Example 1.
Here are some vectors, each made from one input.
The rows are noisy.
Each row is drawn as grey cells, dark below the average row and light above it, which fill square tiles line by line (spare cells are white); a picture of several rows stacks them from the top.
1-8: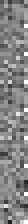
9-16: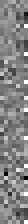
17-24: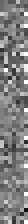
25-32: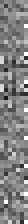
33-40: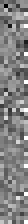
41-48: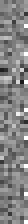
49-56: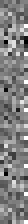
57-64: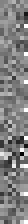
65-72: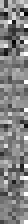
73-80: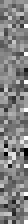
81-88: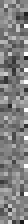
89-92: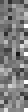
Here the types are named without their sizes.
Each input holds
a label.
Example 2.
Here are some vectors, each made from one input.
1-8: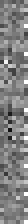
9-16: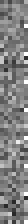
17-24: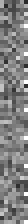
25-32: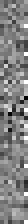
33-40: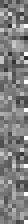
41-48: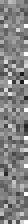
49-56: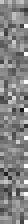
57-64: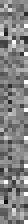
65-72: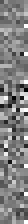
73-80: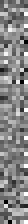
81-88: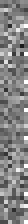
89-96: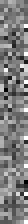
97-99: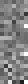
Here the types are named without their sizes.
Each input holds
a label.
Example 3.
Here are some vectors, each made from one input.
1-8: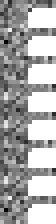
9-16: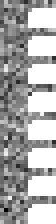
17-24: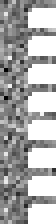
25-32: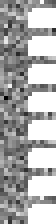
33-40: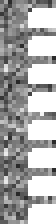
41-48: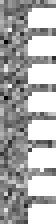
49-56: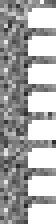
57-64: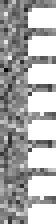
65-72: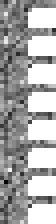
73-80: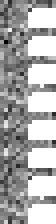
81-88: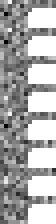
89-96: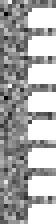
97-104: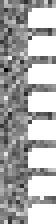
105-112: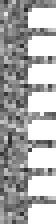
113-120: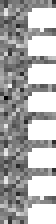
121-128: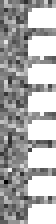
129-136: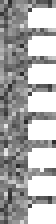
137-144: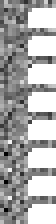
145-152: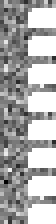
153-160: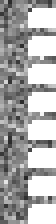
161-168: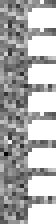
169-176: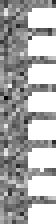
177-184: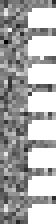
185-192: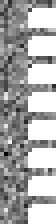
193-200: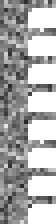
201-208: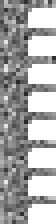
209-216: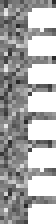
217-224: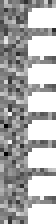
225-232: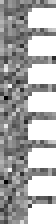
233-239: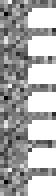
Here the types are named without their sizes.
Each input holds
a node of a tree.
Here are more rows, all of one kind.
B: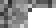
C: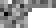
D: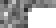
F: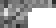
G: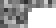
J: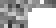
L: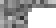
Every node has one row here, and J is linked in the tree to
F.
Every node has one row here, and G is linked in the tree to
B and D.
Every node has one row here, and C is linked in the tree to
L.
